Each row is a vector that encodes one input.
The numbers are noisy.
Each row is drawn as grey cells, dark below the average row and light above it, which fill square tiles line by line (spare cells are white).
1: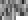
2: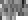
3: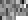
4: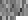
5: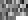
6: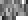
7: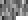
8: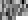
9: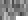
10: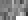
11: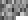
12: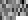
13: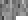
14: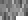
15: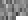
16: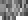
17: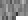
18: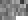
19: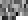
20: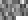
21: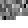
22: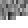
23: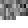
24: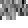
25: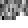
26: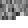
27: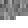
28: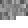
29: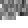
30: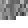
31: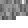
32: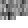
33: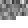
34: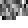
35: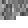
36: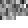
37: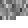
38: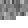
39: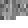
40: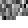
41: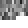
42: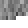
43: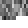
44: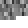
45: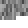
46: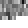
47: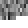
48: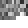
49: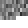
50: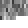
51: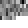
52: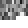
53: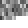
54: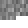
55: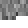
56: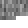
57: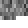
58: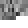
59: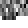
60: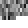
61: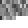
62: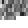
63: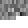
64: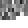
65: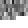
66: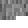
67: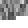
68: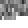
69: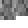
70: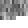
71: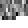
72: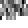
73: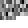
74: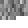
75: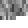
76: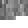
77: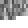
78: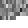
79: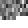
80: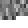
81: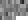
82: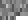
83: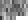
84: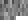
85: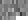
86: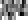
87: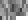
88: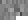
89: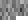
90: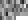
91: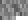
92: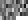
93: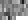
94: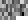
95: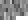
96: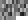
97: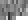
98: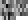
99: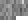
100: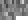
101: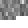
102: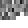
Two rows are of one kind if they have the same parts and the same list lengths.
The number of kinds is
2.
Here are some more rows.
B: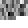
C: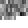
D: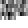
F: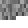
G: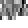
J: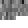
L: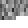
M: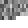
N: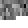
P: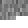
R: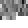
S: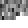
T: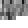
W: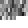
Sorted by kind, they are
B, D, G, M, T
C, F, J, L, N, P, R, S, W

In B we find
a point on a 7-point line.
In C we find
a point on a 7-point line and four true/false values.
